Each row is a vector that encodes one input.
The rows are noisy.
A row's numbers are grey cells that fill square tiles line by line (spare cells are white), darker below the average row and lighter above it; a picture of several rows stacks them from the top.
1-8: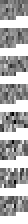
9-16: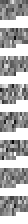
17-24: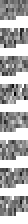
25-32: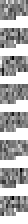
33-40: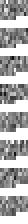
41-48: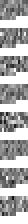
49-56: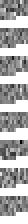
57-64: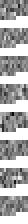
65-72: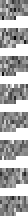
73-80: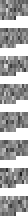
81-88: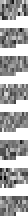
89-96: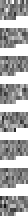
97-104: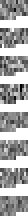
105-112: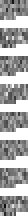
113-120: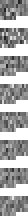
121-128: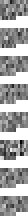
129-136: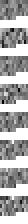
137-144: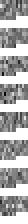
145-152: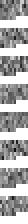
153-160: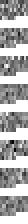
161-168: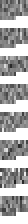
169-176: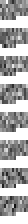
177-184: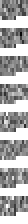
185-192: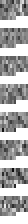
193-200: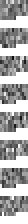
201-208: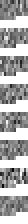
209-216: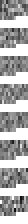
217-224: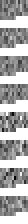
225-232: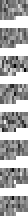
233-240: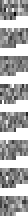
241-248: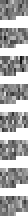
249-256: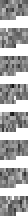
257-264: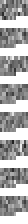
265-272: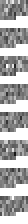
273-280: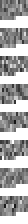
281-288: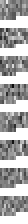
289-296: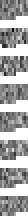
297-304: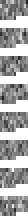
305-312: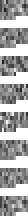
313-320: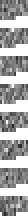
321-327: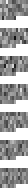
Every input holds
a point on a 10-point line, together with either a point on a 10-point circle, or a fixed value.
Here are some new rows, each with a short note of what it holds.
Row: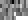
a point on a 10-point line
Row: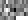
a point on a 10-point circle and a point on a 10-point line
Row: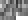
a point on a 10-point circle and a point on a 10-point line
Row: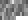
a point on a 10-point line
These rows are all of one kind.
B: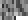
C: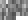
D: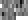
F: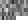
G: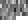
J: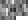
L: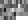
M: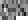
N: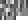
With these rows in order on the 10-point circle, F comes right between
C and D.
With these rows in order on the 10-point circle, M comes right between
B and D.
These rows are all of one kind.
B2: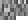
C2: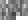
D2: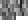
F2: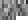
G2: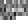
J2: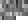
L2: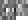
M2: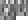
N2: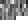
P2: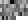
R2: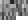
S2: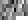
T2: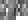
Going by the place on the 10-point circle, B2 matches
F2, G2, P2 and R2.
